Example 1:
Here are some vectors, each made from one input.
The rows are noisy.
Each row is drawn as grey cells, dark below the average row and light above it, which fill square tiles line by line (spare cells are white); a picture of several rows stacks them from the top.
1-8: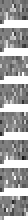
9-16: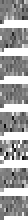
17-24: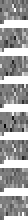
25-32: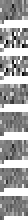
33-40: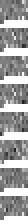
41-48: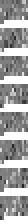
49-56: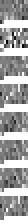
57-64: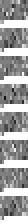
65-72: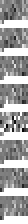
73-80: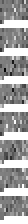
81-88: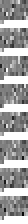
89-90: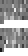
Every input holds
a list of up to two points on a 9-point line.
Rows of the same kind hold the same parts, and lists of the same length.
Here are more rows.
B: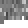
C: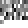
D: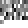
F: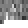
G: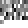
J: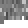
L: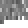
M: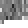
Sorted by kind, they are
B, J, L, M
C, D, G
F

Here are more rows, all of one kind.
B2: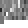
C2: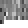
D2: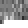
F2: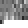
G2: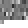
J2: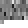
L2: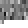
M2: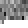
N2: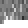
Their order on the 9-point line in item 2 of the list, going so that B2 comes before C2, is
B2, L2, G2, M2, N2, D2, J2, F2, C2.
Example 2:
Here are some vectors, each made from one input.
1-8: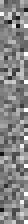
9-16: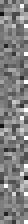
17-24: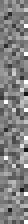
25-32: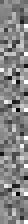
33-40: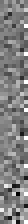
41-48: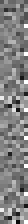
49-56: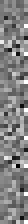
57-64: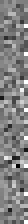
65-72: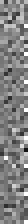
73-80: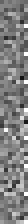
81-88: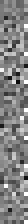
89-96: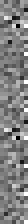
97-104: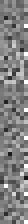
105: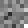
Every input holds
either a point on a 5-point line, or a node of a 12-node tree.
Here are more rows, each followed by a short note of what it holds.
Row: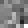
a node of a 12-node tree
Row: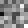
a point on a 5-point line
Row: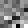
a point on a 5-point line
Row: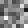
a point on a 5-point line
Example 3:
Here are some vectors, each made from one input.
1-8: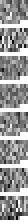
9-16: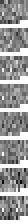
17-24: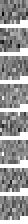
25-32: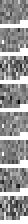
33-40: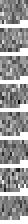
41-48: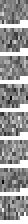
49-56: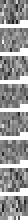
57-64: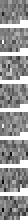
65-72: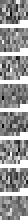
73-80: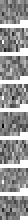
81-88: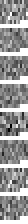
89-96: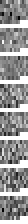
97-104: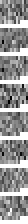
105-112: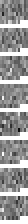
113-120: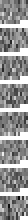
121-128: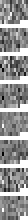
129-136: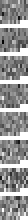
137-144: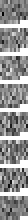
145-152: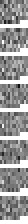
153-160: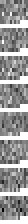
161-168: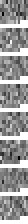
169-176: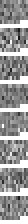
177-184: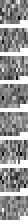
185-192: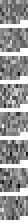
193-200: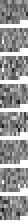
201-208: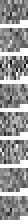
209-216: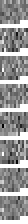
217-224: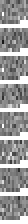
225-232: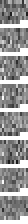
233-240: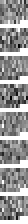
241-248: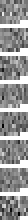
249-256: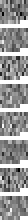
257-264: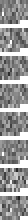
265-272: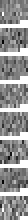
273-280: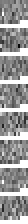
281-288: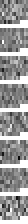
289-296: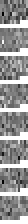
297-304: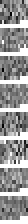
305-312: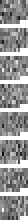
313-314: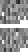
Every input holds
a point on a 5-point line and a true/false value.
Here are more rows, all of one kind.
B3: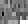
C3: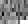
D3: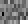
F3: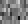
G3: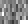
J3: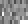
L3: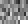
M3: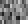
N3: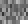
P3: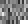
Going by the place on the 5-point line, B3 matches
C3 and D3.
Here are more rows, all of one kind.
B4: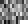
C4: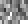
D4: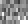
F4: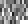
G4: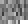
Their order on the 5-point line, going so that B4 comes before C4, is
B4, F4, D4, G4, C4.
